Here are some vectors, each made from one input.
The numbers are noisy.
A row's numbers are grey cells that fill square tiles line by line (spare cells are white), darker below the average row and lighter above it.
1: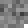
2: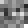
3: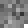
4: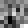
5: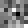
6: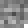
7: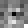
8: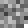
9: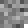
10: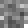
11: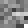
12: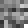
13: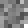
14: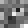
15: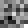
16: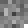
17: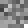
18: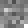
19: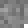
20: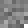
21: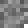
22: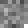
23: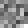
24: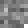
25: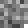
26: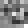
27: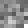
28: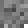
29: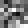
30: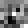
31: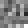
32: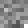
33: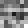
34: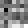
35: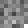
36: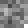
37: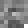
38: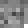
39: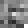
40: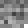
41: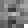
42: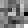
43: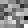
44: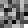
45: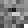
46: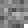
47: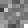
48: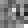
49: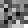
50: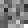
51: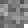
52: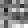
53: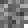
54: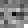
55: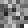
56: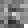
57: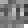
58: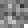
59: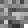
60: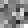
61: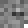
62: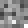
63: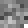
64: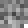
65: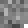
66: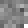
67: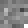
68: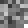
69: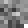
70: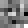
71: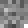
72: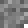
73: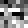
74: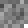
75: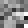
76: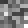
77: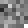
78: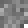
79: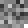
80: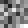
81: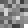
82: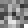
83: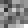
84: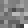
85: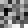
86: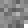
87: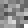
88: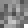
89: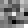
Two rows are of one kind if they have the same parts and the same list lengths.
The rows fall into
2 kinds.
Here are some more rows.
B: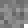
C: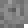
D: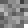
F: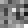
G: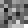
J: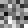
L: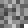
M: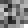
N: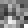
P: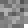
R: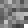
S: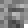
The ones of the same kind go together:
B, C, D, J, L, N, P, R, S
F, G, M

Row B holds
a point on a 5-point line and a node of a 9-node tree.
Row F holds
a point on a 6-point circle.
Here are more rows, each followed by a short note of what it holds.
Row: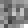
a point on a 6-point circle
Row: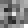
a point on a 6-point circle
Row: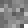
a point on a 5-point line and a node of a 9-node tree
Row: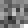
a point on a 6-point circle
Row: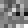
a point on a 6-point circle
